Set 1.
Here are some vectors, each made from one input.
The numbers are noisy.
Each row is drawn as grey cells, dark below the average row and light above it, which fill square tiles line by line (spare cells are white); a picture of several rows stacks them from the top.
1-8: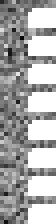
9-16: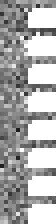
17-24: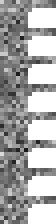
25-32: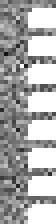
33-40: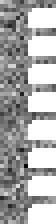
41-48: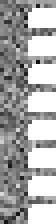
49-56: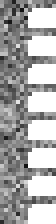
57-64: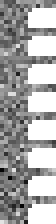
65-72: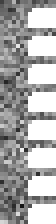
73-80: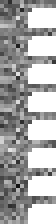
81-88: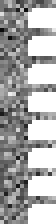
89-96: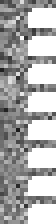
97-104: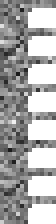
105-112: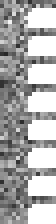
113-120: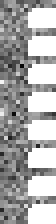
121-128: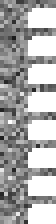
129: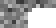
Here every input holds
three true/false values.
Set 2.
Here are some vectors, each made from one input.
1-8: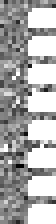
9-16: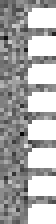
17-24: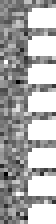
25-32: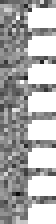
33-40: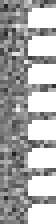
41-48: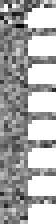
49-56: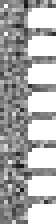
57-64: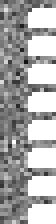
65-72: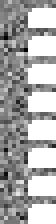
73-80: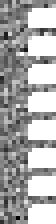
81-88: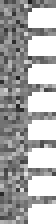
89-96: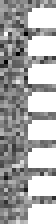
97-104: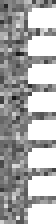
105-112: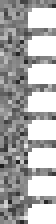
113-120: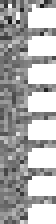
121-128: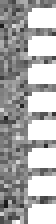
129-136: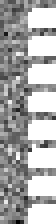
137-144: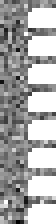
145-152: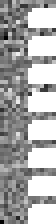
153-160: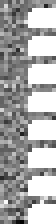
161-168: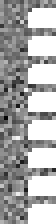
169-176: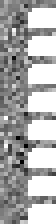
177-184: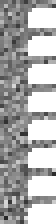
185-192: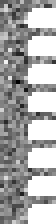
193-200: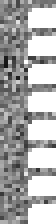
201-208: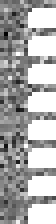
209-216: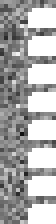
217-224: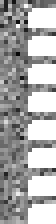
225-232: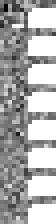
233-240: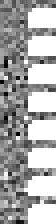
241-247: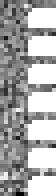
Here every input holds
either a point on an 8-point circle, or a fixed value.
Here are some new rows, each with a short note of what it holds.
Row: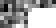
a point on an 8-point circle
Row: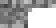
a point on an 8-point circle
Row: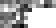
a fixed value
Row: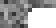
a point on an 8-point circle
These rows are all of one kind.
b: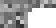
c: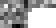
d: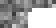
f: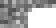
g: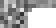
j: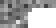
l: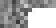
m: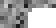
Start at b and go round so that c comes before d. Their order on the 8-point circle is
b, c, m, g, f, j, d, l.
